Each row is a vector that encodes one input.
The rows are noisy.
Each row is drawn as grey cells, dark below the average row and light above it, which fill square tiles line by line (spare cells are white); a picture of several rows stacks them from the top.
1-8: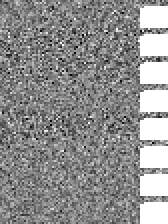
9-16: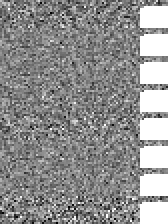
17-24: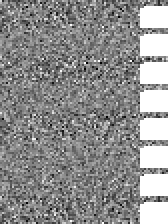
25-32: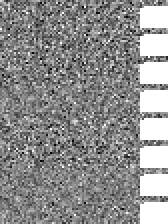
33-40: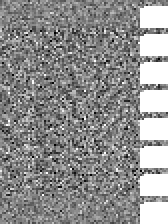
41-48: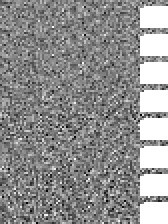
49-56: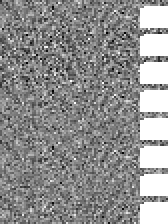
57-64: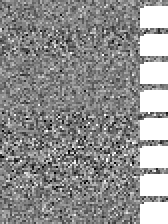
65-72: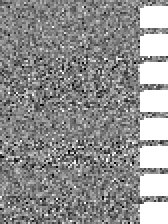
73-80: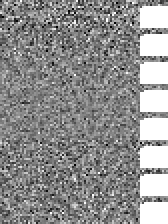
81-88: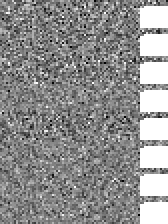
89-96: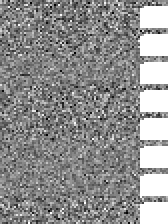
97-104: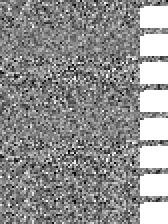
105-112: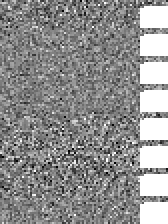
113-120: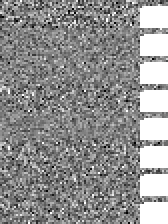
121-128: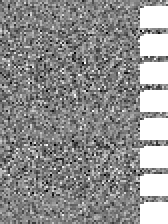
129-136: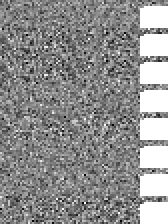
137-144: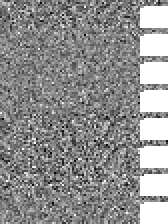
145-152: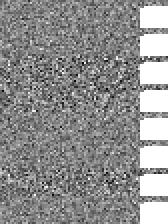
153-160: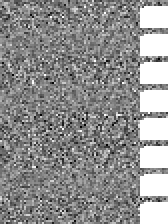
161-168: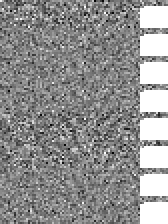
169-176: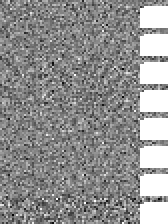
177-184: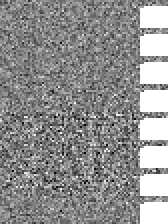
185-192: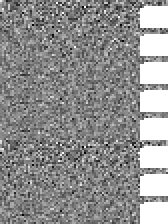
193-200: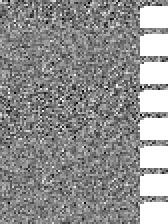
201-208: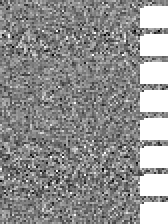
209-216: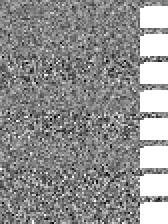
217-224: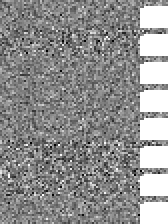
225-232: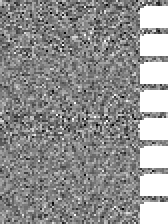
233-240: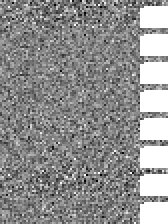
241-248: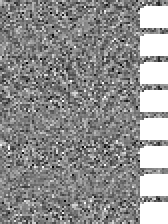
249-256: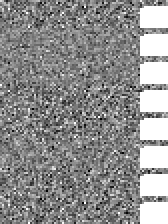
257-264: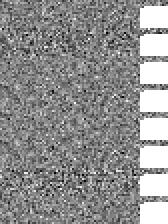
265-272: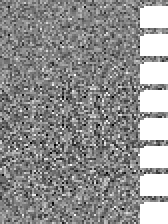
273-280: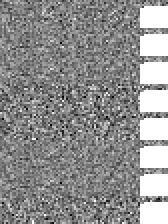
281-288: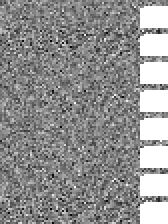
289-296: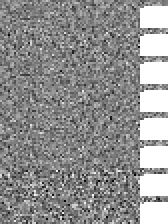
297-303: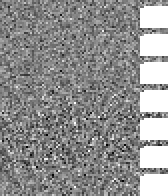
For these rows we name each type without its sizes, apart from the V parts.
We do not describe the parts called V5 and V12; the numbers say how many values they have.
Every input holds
either a value of V5 and a value of V12, or a list of points on a line.
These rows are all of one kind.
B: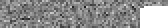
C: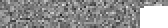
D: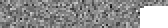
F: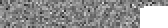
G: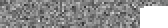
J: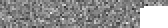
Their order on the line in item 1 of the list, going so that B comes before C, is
F, G, B, C, J, D.
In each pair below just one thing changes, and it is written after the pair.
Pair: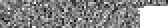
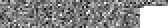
the value of V12
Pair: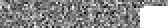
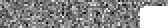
the value of V5
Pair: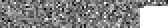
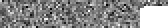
the value of V5
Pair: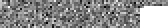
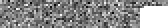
the value of V5
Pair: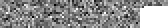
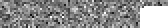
the value of V5
